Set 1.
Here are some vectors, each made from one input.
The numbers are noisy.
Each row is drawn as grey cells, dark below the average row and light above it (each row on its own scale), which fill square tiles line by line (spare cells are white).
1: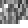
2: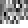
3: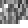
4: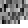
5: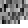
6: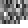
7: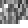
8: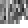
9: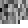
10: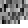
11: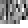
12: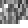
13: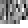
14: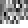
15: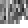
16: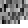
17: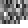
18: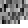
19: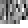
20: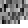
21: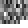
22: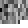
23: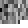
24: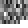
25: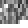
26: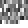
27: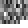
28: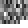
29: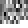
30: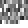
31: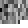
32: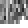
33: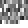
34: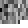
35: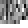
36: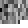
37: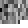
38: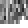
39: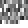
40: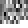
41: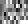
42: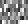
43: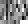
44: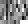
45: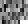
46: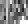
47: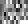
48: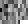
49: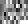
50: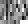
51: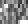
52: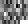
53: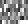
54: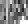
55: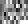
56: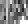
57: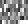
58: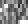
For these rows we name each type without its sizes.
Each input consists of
three true/false values.
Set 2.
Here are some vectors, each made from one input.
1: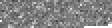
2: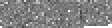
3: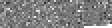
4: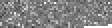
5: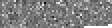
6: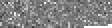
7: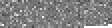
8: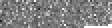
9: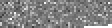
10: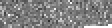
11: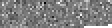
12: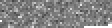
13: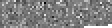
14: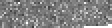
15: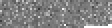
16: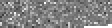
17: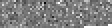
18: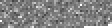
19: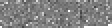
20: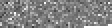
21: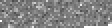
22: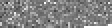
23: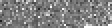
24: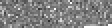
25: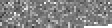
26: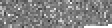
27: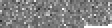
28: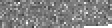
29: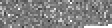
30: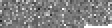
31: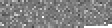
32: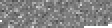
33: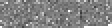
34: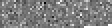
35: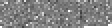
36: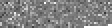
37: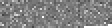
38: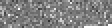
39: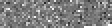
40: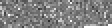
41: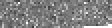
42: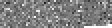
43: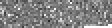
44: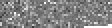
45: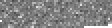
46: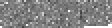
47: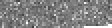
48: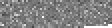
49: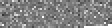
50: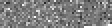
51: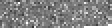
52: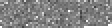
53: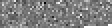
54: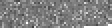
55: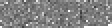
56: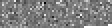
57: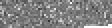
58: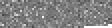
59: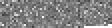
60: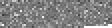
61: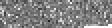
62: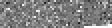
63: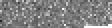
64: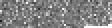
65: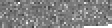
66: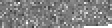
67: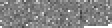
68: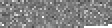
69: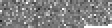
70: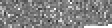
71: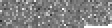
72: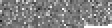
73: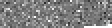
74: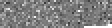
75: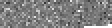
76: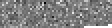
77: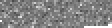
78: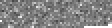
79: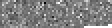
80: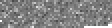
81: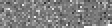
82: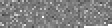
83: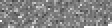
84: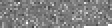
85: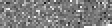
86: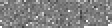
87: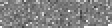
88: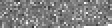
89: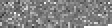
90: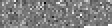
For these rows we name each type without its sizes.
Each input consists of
a point on a circle.
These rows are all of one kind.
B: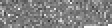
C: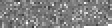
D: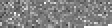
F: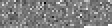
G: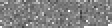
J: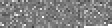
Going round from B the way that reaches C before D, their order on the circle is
B, F, G, C, J, D.
